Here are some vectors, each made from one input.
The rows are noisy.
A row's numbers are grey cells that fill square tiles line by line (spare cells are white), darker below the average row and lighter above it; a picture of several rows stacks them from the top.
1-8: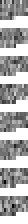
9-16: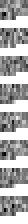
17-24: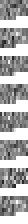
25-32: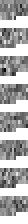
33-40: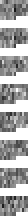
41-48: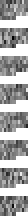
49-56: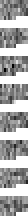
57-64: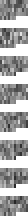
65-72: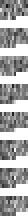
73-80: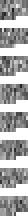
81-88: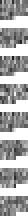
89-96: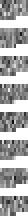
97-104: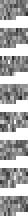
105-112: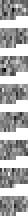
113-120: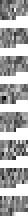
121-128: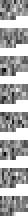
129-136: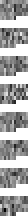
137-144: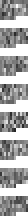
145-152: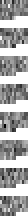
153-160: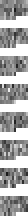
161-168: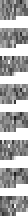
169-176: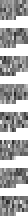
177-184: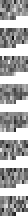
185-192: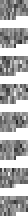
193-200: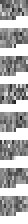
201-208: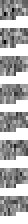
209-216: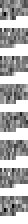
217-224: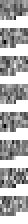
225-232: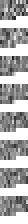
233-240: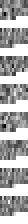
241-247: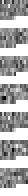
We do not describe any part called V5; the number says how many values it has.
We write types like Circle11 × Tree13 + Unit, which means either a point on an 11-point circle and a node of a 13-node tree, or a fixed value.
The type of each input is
Bool × Bool × Bool × V5 + List3(Circle9).
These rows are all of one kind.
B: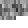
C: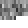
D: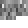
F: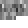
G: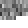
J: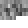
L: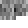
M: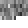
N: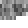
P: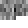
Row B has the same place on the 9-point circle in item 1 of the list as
C, G, J and M.
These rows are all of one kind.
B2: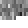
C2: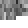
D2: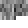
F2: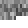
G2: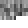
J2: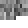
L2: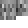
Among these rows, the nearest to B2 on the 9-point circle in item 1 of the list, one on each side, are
F2 and G2.
